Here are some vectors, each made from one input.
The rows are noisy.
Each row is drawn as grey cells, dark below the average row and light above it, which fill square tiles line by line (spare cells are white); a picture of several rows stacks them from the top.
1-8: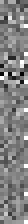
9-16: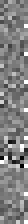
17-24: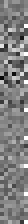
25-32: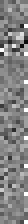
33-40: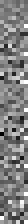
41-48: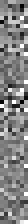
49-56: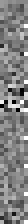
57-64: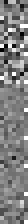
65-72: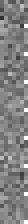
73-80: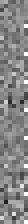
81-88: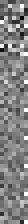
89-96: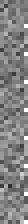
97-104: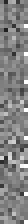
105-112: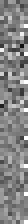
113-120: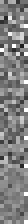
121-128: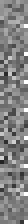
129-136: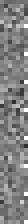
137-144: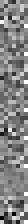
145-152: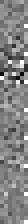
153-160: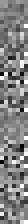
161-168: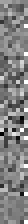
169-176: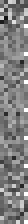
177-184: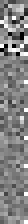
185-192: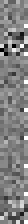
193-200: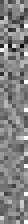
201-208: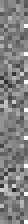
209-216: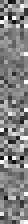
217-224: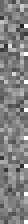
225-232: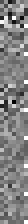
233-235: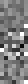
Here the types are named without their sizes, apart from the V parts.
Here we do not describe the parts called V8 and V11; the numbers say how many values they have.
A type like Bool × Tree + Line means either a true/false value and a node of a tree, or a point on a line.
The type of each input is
(Bool × V11 + V8) × Line.
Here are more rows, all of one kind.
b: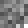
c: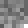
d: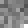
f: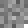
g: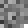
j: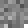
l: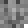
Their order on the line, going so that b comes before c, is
g, b, l, j, f, c, d.
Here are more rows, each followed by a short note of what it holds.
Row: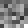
a point on a line and a value of V8
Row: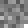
a point on a line and a value of V8
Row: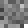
a point on a line, a true/false value and a value of V11
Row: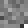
a point on a line, a true/false value and a value of V11
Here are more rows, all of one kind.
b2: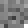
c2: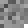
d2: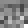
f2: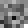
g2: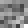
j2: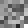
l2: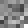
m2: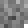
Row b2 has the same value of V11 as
j2 and l2.
